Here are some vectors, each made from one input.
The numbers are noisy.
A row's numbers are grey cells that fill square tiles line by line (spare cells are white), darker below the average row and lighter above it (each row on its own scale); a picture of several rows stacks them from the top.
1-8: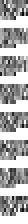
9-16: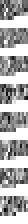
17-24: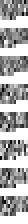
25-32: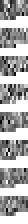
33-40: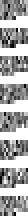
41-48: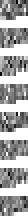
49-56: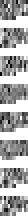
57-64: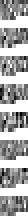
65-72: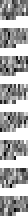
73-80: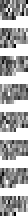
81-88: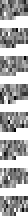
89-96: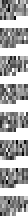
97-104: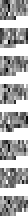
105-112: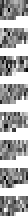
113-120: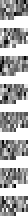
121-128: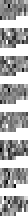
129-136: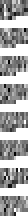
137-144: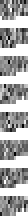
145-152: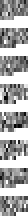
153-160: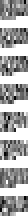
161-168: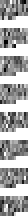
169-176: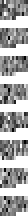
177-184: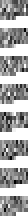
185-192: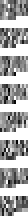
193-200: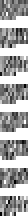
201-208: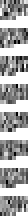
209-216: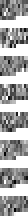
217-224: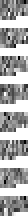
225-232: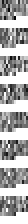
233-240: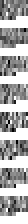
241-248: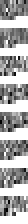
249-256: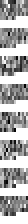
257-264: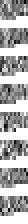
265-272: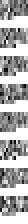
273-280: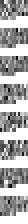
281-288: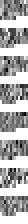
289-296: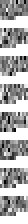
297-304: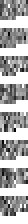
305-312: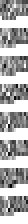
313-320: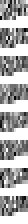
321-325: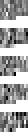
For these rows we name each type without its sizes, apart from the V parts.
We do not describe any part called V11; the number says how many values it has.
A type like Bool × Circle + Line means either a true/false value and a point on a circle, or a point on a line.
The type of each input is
List(Bool × V11).
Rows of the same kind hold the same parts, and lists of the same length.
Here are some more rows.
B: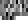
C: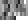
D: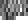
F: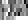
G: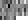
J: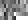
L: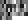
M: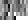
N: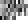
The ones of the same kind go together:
B, D, F
C, G, J, M, N
L

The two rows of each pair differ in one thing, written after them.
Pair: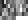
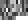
the true/false value in item 1 of the list
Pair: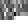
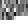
the true/false value in item 1 of the list
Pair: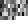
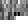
the value of V11 in item 1 of the list
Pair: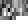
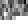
the true/false value in item 2 of the list
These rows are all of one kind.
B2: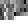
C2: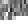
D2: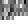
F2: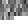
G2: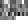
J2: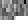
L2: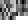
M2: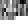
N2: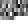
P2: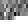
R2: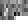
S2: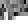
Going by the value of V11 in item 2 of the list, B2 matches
J2, L2, N2 and S2.
